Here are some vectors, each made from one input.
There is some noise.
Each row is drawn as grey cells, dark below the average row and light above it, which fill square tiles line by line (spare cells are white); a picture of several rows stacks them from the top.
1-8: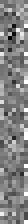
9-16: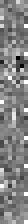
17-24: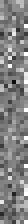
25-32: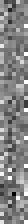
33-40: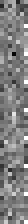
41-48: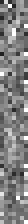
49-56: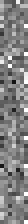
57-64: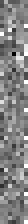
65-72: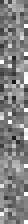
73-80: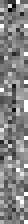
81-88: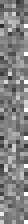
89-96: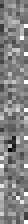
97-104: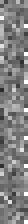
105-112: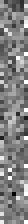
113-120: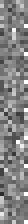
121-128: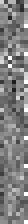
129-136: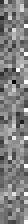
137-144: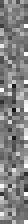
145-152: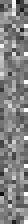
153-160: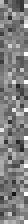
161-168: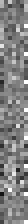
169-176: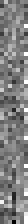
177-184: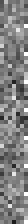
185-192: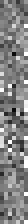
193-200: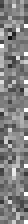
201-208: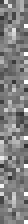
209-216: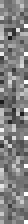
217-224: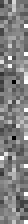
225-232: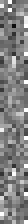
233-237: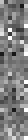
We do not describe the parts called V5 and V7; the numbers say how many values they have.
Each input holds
either a point on a 6-point line, or a true/false value and a value of V7, or a value of V5.
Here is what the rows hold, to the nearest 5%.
About 30% of them hold a point on a 6-point line. About 45% of them hold a true/false value and a value of V7. The rest hold a value of V5.
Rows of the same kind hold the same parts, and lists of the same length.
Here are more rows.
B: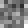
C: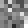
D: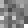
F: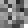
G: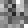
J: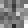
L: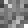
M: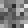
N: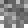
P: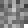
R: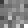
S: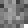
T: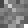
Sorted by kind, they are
B, C, F, J, M
D, G, N
L, P, R, S, T

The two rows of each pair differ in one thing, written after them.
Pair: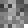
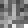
the value of V7
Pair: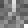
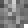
the true/false value
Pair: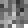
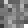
the true/false value
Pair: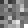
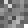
the value of V7
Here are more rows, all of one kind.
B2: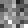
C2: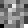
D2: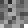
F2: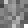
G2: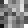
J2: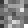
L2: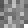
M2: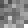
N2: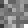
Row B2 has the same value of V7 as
L2 and M2.
